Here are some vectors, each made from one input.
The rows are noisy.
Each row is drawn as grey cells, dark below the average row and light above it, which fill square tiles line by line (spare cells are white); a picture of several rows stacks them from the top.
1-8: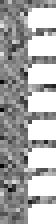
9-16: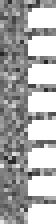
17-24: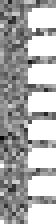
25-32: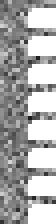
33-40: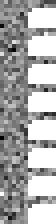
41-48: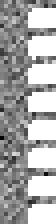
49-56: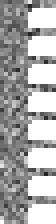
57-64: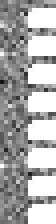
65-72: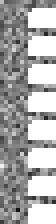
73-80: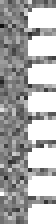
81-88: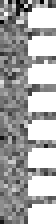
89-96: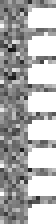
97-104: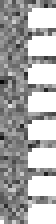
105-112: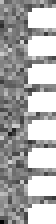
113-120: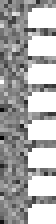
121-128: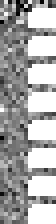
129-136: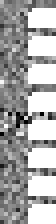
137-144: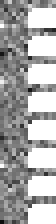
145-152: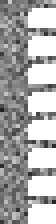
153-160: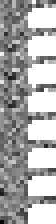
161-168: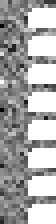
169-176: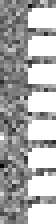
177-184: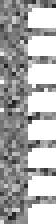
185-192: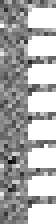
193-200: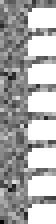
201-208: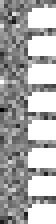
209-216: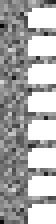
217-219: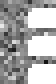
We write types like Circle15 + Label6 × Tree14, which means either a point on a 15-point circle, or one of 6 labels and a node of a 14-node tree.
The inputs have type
List2(Line9).
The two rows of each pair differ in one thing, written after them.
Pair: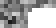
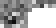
the place on the 9-point line in item 2 of the list
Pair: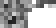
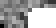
the place on the 9-point line in item 1 of the list
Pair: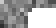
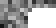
the place on the 9-point line in item 1 of the list
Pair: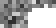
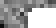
the place on the 9-point line in item 1 of the list
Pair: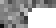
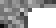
the place on the 9-point line in item 2 of the list
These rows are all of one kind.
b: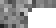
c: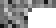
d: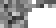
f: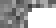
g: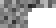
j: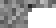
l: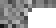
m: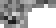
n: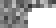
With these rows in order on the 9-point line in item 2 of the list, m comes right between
b and g.
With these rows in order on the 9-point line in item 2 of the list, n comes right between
f and j.
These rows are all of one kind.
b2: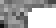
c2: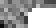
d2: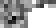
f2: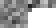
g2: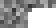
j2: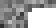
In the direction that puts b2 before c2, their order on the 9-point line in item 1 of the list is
d2, f2, g2, j2, b2, c2.
